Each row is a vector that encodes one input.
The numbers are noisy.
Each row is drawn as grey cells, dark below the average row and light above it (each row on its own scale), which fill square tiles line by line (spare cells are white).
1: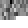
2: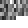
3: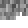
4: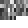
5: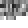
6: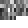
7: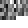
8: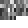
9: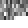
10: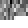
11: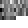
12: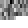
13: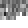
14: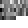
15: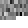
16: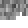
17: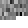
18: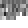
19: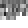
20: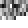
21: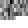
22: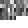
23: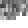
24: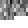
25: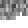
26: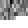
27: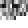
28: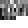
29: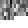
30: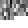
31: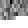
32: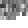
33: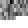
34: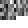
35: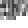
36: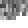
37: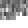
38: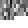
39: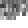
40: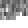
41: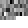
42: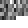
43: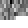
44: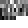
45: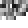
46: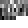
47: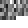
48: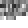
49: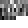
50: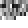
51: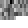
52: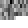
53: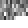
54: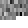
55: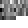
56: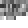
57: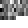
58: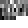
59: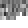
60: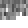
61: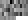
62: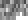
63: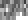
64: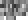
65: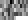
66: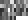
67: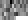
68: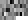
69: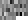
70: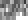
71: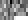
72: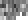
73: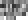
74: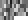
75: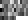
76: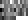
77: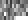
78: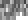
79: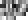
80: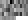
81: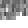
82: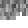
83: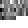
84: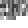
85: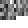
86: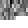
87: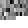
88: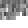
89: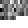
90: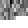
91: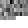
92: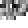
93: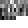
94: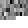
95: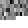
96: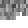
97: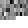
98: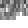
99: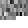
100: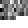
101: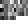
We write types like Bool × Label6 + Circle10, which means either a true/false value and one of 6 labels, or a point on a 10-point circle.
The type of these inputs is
Bool × Line9 + Line5.
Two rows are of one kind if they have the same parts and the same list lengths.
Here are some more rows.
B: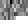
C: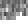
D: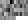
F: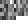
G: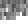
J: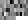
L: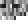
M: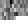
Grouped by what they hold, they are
B, C, D, G, J, L, M
F

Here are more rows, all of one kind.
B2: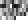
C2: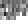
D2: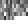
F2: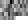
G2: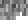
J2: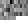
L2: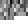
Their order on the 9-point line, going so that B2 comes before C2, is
B2, J2, F2, C2, L2, G2, D2.
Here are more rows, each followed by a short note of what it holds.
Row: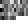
a point on a 5-point line
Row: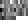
a point on a 5-point line
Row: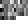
a point on a 5-point line
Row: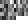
a point on a 5-point line
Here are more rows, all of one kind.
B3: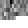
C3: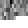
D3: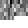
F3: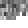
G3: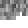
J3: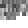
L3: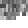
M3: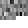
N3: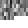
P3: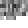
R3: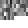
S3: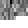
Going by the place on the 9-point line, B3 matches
C3, F3, J3 and L3.
